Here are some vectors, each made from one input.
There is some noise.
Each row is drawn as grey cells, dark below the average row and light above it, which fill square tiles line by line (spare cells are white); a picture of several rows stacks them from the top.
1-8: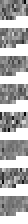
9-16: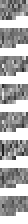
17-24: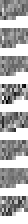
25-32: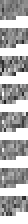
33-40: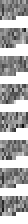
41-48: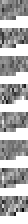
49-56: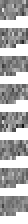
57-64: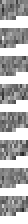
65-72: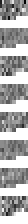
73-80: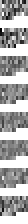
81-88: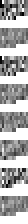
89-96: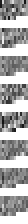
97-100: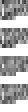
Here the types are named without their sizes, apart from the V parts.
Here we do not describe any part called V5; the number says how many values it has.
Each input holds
a list of items, each a true/false value and a value of V5.
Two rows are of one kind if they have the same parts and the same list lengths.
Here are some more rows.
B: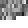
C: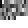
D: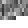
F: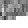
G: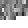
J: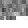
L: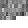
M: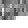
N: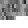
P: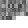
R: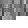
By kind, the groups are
B, F, G, L, M
C
D, J, N, P, R

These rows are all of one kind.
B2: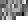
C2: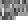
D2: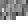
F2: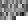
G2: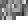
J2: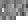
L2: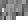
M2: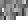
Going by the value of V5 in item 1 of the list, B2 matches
G2 and J2.
